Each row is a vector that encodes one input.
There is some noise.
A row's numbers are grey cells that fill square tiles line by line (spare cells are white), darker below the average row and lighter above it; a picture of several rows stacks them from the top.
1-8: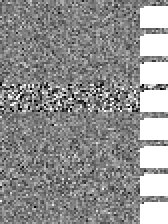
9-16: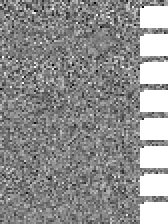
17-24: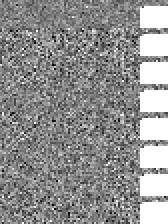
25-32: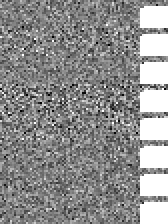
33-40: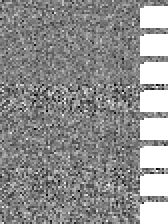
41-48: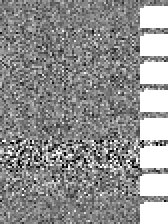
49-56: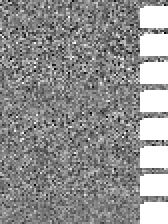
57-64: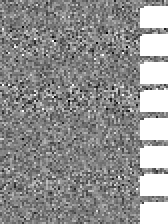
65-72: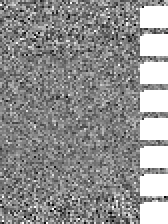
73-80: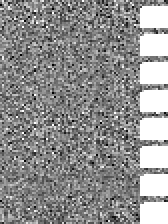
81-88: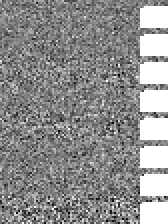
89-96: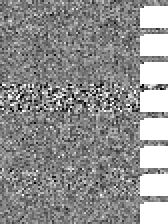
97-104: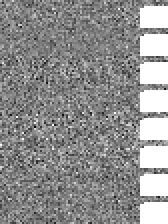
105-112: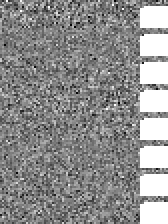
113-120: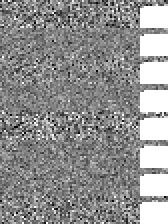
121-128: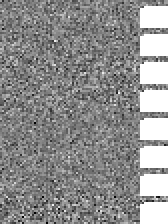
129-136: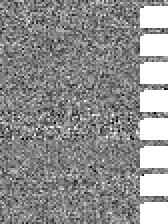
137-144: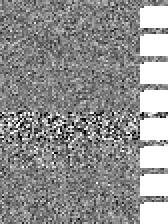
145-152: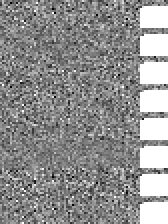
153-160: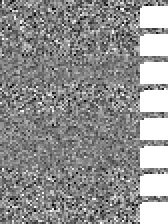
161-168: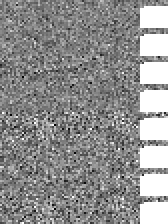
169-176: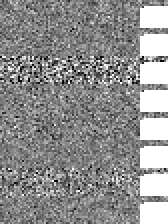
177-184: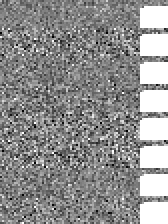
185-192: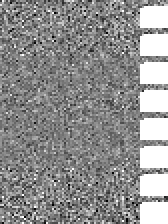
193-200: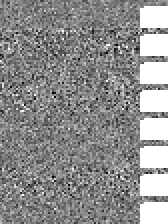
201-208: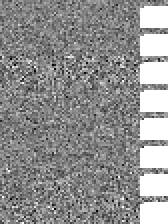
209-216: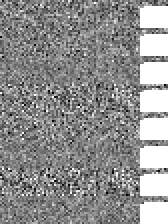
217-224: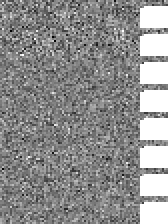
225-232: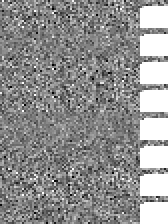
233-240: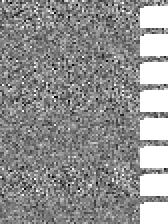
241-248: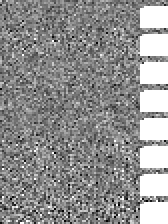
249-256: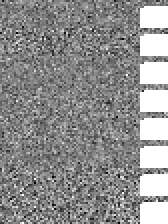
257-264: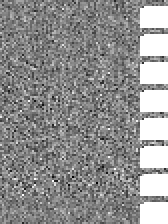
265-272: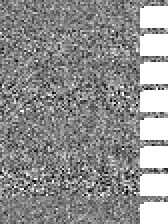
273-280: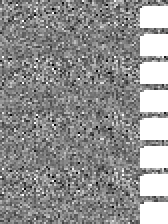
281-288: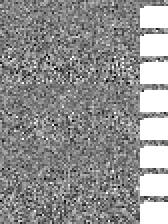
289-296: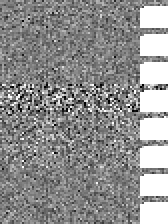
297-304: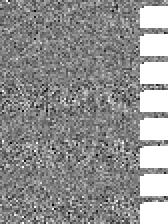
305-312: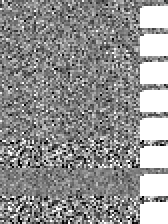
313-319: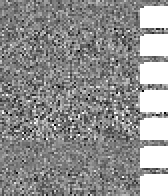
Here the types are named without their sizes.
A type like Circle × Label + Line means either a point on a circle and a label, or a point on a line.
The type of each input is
List((Circle + Unit) × Line).
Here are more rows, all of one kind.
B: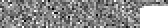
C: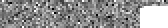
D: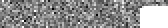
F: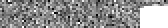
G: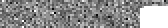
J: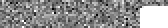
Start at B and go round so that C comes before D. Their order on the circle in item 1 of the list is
B, F, C, G, J, D.
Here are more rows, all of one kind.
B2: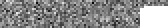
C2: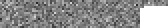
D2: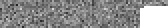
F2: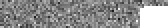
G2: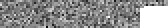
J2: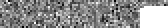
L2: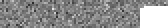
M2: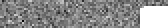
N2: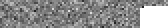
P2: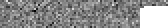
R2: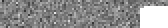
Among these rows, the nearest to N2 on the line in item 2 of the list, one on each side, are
F2 and G2.
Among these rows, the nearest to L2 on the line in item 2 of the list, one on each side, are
B2 and P2.
